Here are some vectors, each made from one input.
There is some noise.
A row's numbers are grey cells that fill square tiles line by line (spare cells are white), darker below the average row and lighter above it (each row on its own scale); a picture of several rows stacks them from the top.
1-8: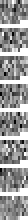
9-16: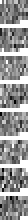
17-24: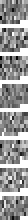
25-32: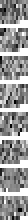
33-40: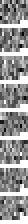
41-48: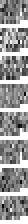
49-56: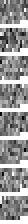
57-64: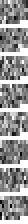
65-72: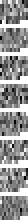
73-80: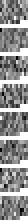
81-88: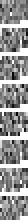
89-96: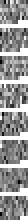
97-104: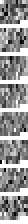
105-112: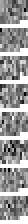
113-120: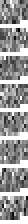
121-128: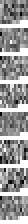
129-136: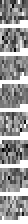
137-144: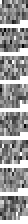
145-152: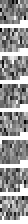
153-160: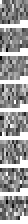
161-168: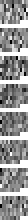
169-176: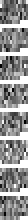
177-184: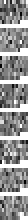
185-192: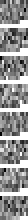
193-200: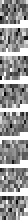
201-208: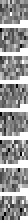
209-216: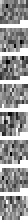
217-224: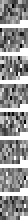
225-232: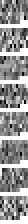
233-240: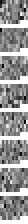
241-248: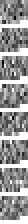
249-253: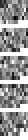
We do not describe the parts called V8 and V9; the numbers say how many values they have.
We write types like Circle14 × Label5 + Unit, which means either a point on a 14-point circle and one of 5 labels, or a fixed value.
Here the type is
Bool × (Label7 × V8 × V9 + Label11).
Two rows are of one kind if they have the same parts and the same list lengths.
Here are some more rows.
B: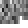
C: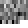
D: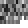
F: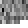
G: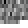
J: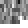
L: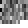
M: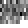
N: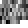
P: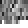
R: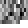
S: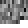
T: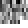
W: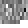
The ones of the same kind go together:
B, C, D, F, J, L, M, N, T
G, P, R, S, W

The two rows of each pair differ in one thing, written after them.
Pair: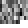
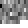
the true/false value
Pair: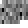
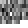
the true/false value
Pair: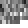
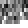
the label
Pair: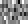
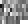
the true/false value
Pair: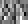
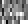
the true/false value
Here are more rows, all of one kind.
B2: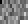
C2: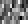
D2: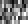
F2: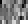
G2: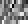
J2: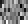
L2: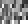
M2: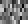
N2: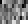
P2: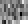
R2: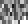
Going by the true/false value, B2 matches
J2, M2, P2 and R2.
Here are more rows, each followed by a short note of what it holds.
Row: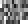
one of 7 labels, a true/false value, a value of V8 and a value of V9
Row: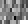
one of 11 labels and a true/false value
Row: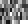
one of 7 labels, a true/false value, a value of V8 and a value of V9
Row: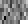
one of 7 labels, a true/false value, a value of V8 and a value of V9
